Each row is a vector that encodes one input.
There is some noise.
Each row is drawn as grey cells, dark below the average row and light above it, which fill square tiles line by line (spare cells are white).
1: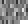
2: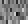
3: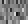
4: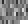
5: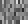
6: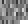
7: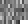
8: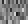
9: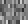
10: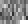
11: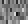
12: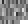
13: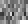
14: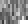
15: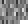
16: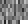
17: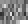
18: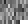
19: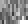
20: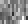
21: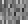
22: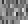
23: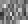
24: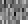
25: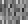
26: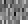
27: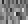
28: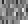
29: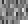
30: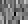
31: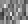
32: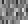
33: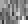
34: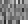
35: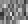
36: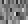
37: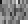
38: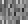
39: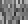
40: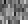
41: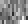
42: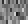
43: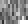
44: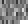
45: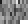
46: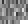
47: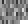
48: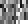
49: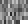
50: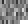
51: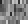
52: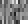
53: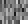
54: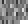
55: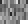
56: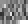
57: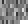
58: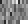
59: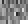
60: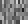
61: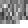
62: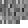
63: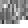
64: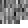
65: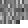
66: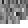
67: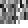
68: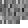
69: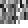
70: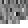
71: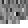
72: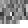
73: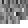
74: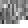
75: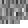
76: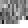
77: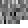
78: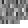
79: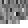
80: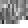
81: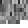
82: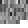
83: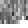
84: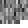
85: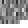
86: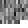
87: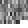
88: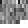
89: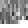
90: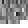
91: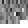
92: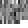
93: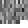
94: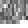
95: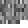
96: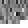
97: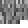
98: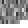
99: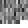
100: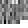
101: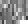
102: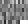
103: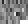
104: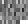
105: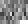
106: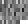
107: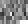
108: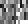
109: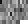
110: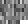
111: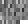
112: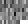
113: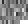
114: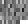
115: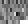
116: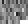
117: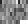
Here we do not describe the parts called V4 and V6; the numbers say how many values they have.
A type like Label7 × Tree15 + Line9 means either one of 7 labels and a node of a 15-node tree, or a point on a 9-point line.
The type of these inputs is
List2(Line5) + V4 × V6.
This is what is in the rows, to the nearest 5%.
About 40% of them hold a value of V4 and a value of V6. The rest are lists of up to two points on a 5-point line: about 5% of all rows are empty, 35% hold one and 20% two.
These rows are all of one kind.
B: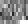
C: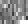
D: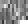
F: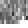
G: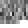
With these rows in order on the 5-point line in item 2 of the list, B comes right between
C and G.
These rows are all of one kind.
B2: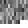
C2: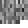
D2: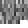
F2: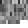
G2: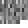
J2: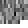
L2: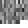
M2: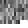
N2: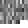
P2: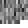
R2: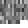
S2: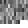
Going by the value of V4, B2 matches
J2, M2, P2 and S2.
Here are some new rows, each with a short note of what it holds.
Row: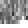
a list of two items
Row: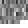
a list of one item
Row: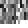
the empty list
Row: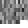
a value of V4 and a value of V6
